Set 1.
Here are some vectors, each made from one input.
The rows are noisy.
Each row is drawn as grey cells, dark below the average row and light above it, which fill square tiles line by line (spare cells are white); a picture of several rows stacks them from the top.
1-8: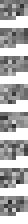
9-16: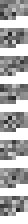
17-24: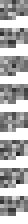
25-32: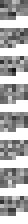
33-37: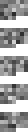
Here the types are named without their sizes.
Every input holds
a point on each of two lines.
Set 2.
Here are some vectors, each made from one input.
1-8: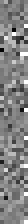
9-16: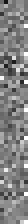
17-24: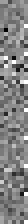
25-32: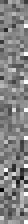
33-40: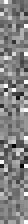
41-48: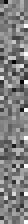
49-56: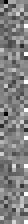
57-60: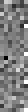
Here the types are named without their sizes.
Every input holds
a node of a tree.
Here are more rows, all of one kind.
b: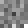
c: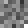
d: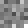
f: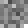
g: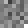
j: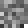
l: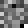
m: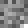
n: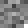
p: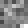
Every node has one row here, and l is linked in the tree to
j.
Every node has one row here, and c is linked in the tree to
g.
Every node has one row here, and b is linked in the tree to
d and j.
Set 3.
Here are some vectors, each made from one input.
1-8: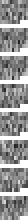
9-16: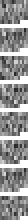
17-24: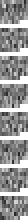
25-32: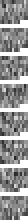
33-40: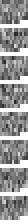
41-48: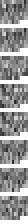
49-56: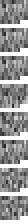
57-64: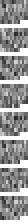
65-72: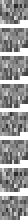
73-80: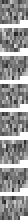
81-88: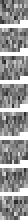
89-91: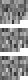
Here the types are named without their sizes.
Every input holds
three true/false values.
